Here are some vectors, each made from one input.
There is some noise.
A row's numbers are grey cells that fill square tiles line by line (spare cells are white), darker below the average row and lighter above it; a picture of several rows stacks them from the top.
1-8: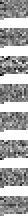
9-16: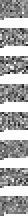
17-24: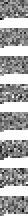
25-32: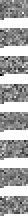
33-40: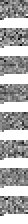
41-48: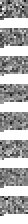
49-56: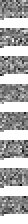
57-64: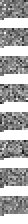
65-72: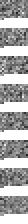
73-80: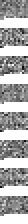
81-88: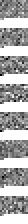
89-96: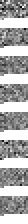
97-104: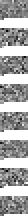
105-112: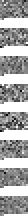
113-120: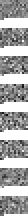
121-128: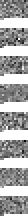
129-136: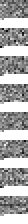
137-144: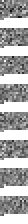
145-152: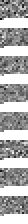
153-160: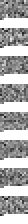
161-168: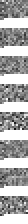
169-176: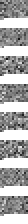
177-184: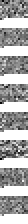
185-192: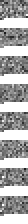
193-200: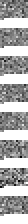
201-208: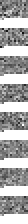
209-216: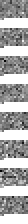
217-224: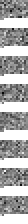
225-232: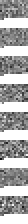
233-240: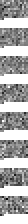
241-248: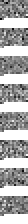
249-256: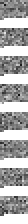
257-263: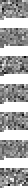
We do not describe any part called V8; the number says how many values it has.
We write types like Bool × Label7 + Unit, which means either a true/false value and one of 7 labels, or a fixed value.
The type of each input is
Label4 × V8 + Line10 × (Tree9 × Tree9 + Unit) + List2(Line5).
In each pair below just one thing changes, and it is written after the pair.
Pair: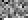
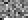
the place on the 5-point line in item 2 of the list
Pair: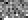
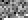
the place on the 5-point line in item 1 of the list
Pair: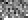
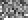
the place on the 5-point line in item 1 of the list
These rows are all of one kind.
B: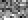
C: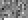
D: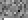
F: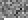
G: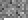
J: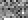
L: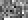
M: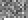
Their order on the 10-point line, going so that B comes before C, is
B, L, G, C, M, D, J, F.
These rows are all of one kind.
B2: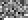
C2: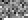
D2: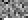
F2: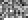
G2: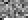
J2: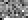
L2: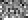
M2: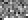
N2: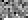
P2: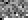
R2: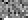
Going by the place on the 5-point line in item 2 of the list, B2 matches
D2, M2 and R2.
